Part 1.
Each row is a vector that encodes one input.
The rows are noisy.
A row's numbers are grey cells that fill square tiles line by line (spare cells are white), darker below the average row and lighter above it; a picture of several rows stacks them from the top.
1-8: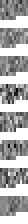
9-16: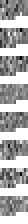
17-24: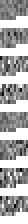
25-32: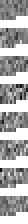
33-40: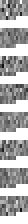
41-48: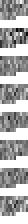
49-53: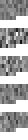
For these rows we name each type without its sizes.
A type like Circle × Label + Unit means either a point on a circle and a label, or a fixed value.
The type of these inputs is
Line.
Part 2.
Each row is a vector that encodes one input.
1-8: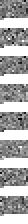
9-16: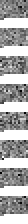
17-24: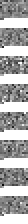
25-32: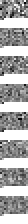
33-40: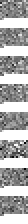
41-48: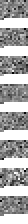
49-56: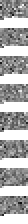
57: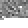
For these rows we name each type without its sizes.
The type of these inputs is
Line × Line + Unit.
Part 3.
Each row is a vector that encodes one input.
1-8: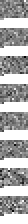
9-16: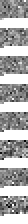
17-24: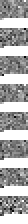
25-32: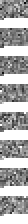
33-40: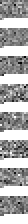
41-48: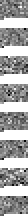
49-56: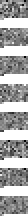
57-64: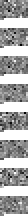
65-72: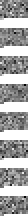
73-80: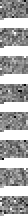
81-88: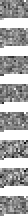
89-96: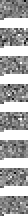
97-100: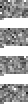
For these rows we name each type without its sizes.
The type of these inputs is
Line × Line + Unit.
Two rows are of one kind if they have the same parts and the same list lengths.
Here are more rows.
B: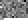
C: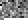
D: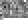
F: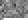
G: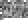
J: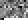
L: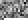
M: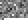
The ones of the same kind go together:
B, C, D, F, G, J, M
L

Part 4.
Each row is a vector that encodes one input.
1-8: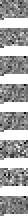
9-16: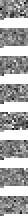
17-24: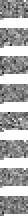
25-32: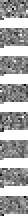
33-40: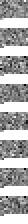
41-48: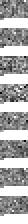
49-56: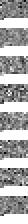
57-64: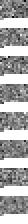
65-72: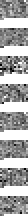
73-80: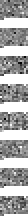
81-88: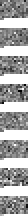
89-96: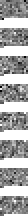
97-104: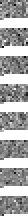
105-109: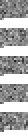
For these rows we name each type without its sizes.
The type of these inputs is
Line × Line + Unit.
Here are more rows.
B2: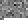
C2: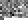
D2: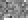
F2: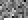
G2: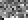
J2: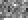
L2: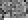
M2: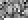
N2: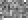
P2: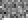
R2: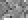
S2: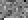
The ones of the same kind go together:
B2, C2, D2, F2, G2, J2, L2, N2, P2, R2, S2
M2

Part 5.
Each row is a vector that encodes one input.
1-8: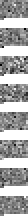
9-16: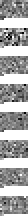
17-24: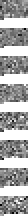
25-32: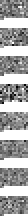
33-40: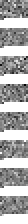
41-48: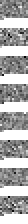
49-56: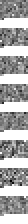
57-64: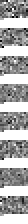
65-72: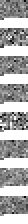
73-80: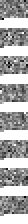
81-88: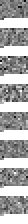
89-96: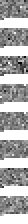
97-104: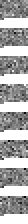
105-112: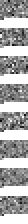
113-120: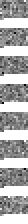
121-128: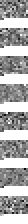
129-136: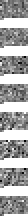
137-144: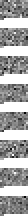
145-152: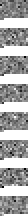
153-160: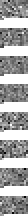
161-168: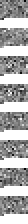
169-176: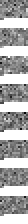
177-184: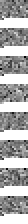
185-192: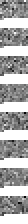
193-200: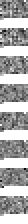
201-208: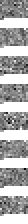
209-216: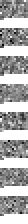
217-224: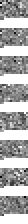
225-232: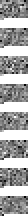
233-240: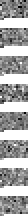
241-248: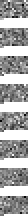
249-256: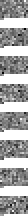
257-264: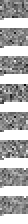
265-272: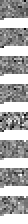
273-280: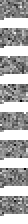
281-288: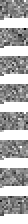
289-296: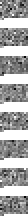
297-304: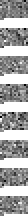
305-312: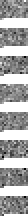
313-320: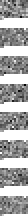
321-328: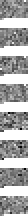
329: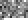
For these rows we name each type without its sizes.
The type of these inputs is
Line × Line + Unit.
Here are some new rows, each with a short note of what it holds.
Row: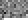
a point on each of two lines
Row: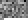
a point on each of two lines
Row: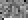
a point on each of two lines
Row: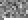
a point on each of two lines
